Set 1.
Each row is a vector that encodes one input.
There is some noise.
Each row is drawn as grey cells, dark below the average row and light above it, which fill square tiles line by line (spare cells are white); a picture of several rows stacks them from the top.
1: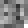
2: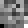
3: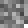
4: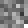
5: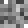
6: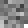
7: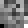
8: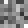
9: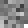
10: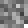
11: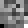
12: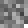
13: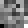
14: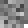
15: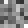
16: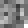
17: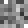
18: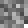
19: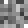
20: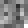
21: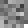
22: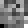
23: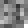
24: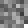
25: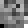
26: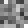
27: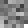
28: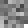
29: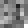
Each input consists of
a point on a 5-point line.
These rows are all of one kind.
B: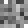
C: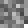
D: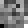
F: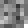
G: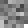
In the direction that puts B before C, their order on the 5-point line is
B, C, G, F, D.
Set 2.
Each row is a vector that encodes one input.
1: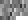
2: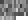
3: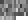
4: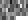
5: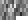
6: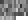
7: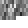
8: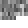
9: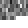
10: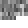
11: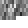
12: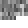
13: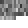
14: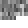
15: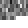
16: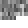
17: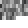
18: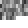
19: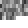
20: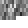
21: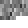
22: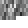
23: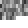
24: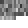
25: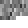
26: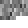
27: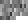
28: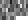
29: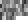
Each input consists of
one of 6 labels.
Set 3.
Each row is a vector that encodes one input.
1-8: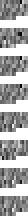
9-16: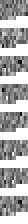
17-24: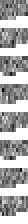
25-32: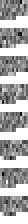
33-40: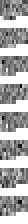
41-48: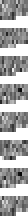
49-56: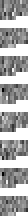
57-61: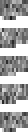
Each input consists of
one of 8 labels.
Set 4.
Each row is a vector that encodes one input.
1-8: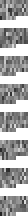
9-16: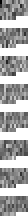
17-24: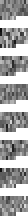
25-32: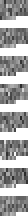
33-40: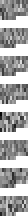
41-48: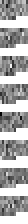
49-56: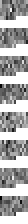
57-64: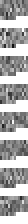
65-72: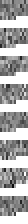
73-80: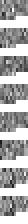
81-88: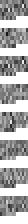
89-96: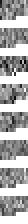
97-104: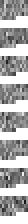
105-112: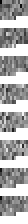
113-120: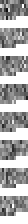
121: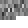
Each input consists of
a point on a 20-point circle.
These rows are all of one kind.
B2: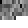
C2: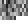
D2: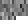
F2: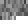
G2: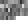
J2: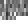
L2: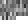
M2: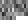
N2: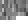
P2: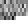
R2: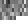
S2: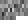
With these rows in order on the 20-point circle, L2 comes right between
J2 and P2.
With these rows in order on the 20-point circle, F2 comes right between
D2 and N2.
